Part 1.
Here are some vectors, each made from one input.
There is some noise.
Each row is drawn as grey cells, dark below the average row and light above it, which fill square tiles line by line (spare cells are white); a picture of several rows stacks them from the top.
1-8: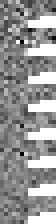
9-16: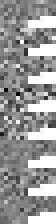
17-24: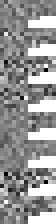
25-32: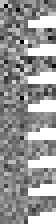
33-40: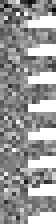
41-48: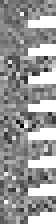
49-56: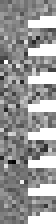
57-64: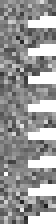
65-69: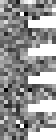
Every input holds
either a point on a 6-point line, or three true/false values.
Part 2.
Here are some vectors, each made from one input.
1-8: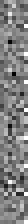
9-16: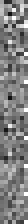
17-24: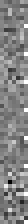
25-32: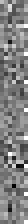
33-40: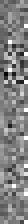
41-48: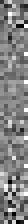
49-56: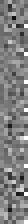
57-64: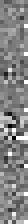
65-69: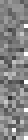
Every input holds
a node of an 8-node tree and a true/false value.
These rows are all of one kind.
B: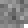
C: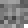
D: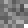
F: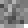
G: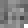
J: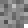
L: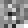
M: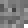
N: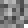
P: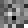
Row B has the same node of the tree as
F, J and L.
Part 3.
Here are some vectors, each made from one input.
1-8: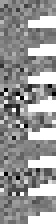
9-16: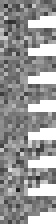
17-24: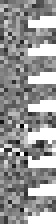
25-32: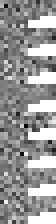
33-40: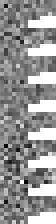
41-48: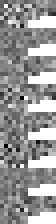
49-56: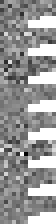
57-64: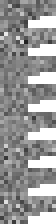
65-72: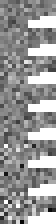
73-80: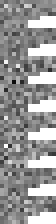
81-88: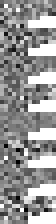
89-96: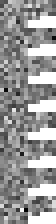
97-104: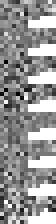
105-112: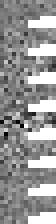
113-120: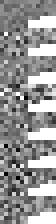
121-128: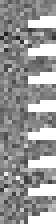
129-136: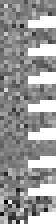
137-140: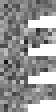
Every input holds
a list of up to two points on an 11-point line.
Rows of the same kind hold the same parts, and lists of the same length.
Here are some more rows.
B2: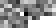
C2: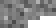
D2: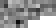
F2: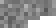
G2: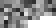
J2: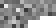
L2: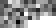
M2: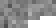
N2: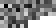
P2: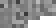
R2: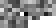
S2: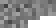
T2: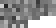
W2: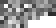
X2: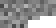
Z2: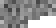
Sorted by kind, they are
B2, C2, F2, G2, J2, N2, P2, R2, S2, X2
D2, L2
M2, T2, W2, Z2

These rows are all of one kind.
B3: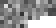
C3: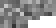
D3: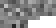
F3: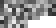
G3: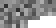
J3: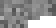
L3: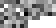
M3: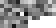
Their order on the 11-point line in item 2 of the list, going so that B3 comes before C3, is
G3, L3, B3, C3, J3, F3, D3, M3.
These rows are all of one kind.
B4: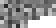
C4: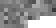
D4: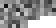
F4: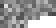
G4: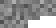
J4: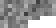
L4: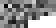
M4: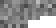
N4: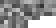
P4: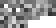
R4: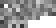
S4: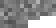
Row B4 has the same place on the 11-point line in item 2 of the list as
C4 and J4.
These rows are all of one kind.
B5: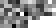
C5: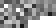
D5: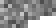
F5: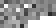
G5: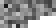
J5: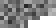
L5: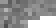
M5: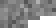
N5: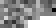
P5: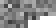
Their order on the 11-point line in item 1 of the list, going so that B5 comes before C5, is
P5, L5, J5, M5, N5, B5, C5, G5, F5, D5.
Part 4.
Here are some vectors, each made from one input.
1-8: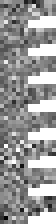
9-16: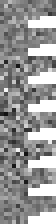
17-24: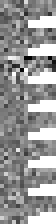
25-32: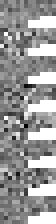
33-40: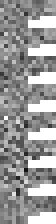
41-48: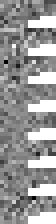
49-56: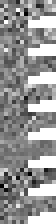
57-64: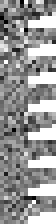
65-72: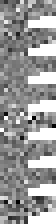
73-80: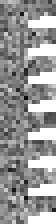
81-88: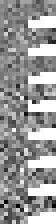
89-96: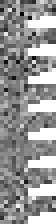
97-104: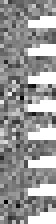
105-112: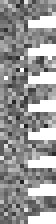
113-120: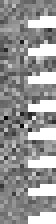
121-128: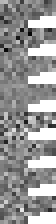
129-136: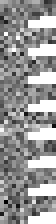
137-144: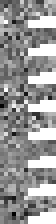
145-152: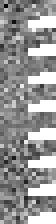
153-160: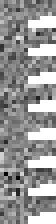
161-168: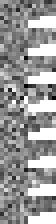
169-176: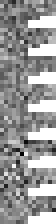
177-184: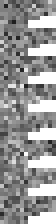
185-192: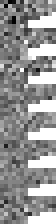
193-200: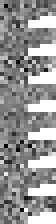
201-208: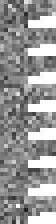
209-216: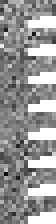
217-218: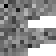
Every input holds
either a point on an 11-point circle, or a point on a 5-point line.
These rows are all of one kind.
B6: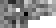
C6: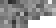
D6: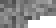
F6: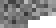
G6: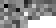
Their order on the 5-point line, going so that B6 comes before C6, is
F6, B6, D6, C6, G6.
